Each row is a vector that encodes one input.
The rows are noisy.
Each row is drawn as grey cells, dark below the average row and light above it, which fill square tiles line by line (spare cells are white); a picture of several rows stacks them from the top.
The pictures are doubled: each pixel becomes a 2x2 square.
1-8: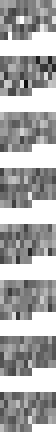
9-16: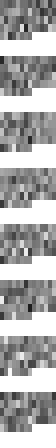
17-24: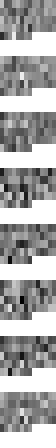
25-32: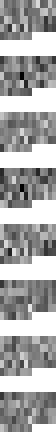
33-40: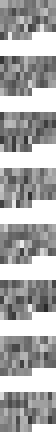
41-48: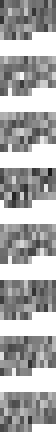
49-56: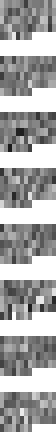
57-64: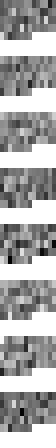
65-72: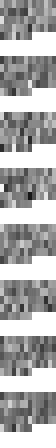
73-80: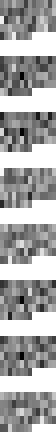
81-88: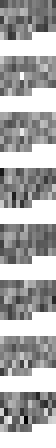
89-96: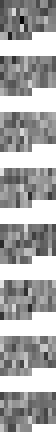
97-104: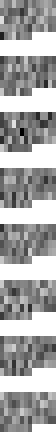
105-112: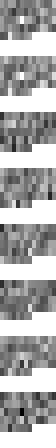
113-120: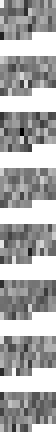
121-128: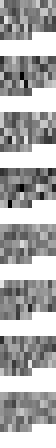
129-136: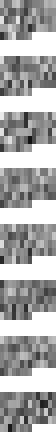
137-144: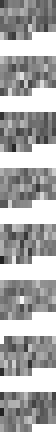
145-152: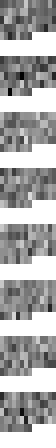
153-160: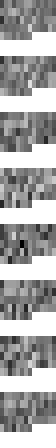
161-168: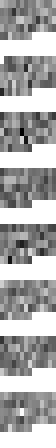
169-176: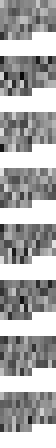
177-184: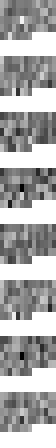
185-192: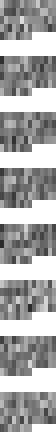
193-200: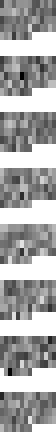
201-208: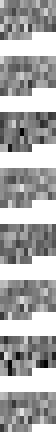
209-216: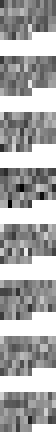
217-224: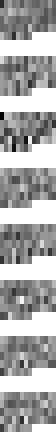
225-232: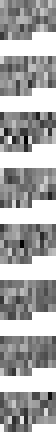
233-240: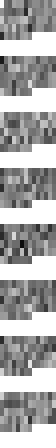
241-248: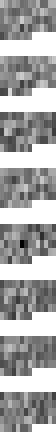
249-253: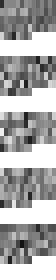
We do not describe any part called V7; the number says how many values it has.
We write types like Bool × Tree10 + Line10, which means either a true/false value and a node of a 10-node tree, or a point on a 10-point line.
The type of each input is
Bool × (Line11 + V7).
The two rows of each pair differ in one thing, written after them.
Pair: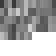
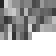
the place on the 11-point line
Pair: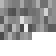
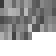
the true/false value
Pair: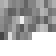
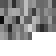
the true/false value
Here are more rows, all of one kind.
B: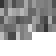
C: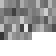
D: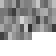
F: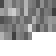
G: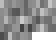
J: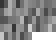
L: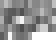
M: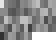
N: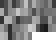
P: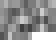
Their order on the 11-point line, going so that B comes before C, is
M, G, P, B, N, L, F, C, D, J.
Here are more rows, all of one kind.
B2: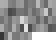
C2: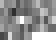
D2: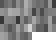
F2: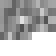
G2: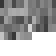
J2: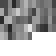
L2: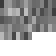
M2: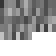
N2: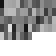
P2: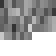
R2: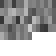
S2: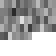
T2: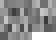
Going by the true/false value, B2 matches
C2, F2, S2 and T2.
